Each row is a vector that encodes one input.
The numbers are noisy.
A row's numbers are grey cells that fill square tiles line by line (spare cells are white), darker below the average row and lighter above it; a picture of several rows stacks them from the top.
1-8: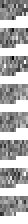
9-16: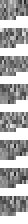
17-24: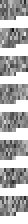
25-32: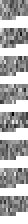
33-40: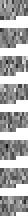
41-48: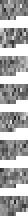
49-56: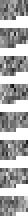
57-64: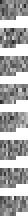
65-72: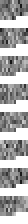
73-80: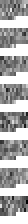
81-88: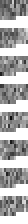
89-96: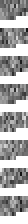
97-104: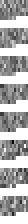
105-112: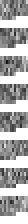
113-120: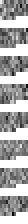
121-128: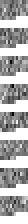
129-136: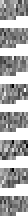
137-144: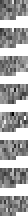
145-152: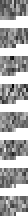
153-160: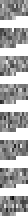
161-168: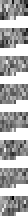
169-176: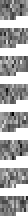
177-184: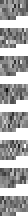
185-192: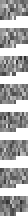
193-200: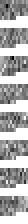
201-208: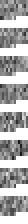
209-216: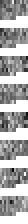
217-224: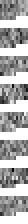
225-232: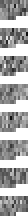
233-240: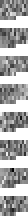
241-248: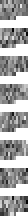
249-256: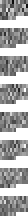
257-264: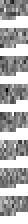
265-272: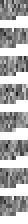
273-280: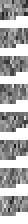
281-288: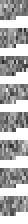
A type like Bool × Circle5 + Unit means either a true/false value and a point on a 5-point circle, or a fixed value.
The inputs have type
Line11 × Tree13.
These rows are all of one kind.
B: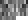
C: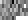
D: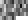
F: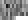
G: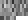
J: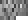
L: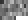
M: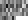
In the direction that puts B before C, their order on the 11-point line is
B, L, J, G, F, M, C, D.
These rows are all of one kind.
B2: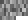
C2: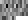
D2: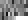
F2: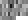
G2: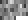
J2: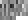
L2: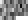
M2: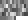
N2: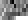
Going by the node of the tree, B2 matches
F2 and J2.
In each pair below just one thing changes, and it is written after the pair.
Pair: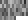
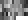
the node of the tree
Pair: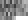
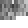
the node of the tree
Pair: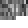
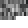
the node of the tree
